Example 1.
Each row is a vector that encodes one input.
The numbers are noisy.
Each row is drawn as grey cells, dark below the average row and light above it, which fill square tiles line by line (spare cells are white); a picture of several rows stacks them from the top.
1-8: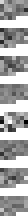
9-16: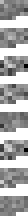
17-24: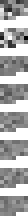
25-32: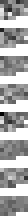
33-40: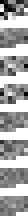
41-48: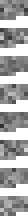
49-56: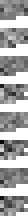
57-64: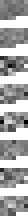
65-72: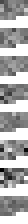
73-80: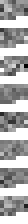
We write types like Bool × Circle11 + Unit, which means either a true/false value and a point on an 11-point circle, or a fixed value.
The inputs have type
List2(Circle6).
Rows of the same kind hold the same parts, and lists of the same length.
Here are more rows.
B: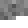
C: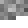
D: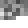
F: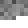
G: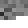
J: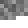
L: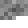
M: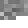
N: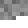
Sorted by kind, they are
B, J, L, M
C, F, G, N
D

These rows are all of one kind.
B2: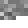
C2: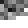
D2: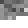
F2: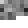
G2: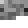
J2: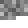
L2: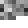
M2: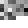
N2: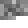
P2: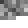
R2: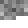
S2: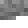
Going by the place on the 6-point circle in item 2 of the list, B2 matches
D2, F2, R2 and S2.
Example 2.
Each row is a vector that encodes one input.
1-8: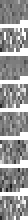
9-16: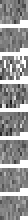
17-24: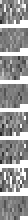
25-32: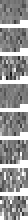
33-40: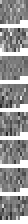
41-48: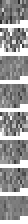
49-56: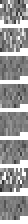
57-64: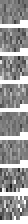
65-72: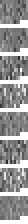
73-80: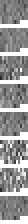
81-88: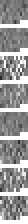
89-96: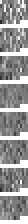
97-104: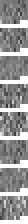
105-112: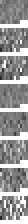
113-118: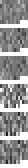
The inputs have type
Bool × Bool × Bool × Bool + Line8.
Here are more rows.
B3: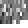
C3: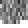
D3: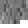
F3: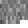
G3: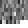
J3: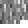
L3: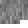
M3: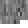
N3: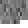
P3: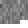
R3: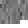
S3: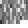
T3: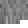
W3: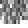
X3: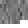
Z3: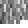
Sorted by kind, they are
B3, G3
C3, D3, F3, J3, L3, M3, N3, P3, R3, S3, T3, W3, X3, Z3

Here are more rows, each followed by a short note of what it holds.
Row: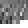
a point on an 8-point line
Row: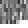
a point on an 8-point line
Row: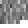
four true/false values
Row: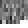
a point on an 8-point line
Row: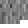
four true/false values
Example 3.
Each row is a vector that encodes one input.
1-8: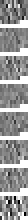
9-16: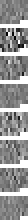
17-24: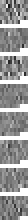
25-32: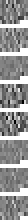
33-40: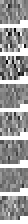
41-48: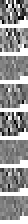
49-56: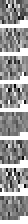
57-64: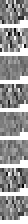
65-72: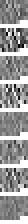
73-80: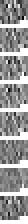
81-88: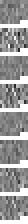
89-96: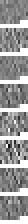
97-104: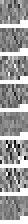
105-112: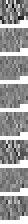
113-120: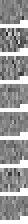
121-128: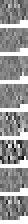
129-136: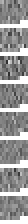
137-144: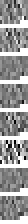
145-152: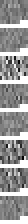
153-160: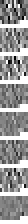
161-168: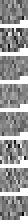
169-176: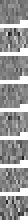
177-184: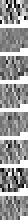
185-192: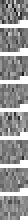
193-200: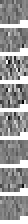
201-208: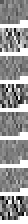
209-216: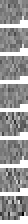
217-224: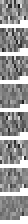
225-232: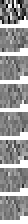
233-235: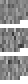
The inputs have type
List2(Line8).
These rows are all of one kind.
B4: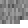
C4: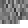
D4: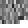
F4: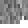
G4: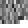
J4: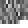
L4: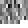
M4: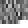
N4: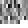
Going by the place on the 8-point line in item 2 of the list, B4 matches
D4 and N4.
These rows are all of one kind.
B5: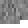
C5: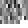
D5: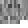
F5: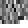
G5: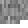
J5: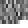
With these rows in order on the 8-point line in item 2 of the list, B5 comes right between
C5 and F5.
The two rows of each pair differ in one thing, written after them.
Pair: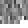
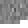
the place on the 8-point line in item 1 of the list
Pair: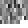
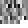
the place on the 8-point line in item 2 of the list
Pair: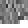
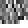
the place on the 8-point line in item 2 of the list
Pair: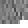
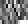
the place on the 8-point line in item 1 of the list
